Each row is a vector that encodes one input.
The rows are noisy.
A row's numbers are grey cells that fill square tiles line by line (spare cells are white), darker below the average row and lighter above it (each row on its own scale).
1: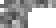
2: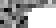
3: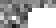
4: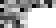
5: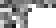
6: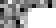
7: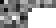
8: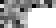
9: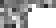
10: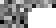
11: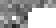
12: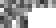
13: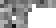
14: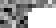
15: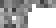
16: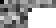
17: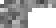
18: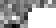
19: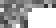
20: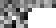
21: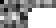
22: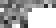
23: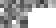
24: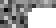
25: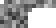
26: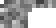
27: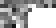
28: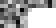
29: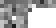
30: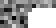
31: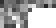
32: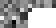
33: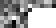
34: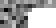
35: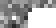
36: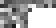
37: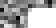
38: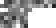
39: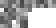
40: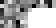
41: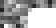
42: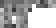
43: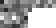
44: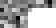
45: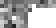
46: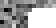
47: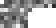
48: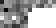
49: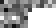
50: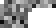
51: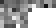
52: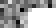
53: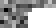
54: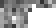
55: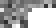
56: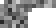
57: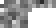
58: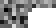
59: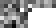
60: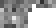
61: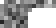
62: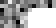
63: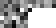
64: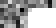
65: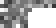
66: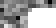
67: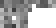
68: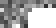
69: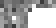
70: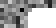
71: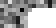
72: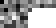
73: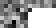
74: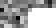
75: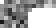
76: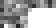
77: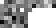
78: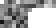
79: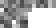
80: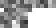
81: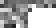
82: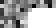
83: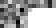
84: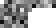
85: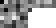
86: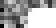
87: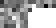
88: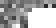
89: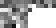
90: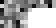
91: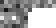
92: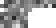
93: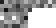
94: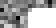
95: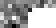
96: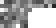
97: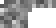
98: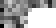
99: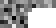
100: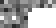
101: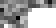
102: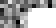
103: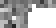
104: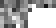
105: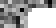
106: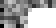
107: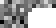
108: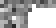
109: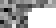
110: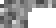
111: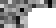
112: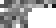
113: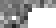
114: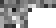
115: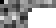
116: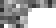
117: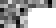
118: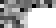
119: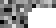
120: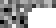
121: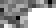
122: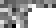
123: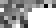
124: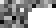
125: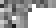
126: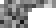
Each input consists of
either a point on a 9-point line, or four true/false values.
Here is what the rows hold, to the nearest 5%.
About 25% of them hold a point on a 9-point line. The rest hold four true/false values.
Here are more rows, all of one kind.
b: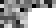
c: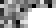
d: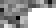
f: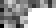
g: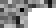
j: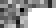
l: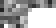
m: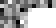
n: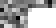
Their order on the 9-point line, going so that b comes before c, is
b, c, m, j, g, n, d, l, f.
